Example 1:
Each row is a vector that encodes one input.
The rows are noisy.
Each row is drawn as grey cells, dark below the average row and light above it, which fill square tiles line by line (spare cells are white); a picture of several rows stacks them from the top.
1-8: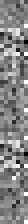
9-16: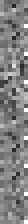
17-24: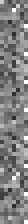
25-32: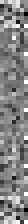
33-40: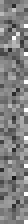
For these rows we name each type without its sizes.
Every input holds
a list of points on a line.
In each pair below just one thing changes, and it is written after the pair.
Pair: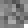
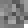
the place on the line in item 2 of the list
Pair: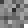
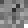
the place on the line in item 2 of the list
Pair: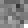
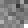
the place on the line in item 2 of the list
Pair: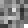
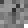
the place on the line in item 1 of the list
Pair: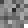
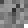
the place on the line in item 2 of the list
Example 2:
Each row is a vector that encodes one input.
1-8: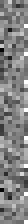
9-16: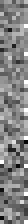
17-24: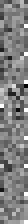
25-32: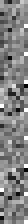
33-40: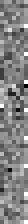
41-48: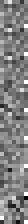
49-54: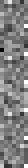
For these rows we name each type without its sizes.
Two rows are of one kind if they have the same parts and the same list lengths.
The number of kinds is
3.
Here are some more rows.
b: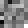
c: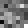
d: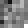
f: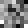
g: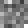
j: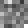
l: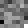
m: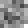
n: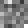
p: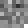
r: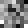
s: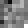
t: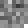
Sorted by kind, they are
b, c, d, l, s
f, r
g, j, m, n, p, t

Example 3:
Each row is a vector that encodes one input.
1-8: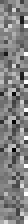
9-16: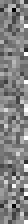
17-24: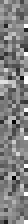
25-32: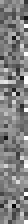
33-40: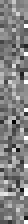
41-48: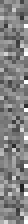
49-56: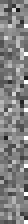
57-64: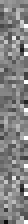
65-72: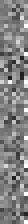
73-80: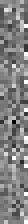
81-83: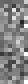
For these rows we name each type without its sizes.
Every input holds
a point on a line, together with either a fixed value, or a node of a tree.
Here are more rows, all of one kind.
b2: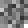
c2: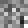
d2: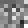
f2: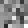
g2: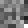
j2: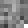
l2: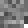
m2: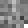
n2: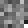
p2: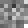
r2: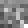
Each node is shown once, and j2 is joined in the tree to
f2 and m2.
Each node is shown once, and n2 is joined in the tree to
d2 and l2.
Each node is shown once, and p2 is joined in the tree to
d2 and r2.
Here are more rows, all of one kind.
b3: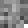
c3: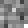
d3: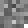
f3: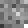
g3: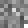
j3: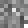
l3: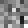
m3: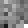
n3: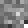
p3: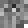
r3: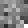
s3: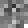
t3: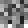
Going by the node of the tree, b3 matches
c3 and r3.
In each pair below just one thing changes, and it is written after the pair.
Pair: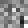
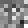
the node of the tree
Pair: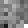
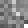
the node of the tree
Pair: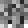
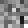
the node of the tree
